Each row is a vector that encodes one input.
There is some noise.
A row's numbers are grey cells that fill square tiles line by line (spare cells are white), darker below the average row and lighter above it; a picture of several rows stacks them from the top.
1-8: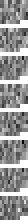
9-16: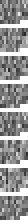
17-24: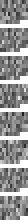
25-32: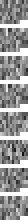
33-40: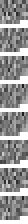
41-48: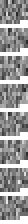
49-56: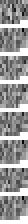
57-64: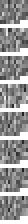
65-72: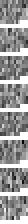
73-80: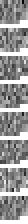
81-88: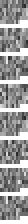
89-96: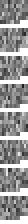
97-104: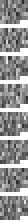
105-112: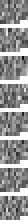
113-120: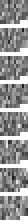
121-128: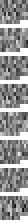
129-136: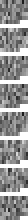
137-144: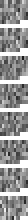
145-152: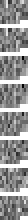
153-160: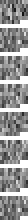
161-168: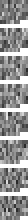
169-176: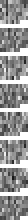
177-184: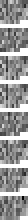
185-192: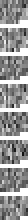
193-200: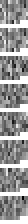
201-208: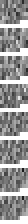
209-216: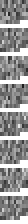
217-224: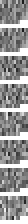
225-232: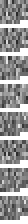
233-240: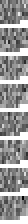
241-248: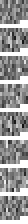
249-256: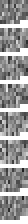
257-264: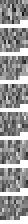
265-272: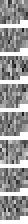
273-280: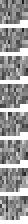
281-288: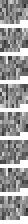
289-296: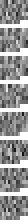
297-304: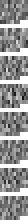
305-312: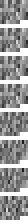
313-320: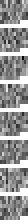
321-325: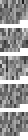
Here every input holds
either a point on an 8-point line, or a point on a 13-point line.
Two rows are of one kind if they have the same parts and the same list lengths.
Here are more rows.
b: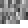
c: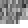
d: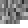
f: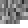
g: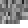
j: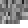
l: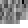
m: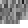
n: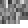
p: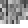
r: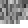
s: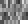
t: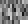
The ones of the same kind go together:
b, n, s, t
c, d, f, g, j, l, m, p, r

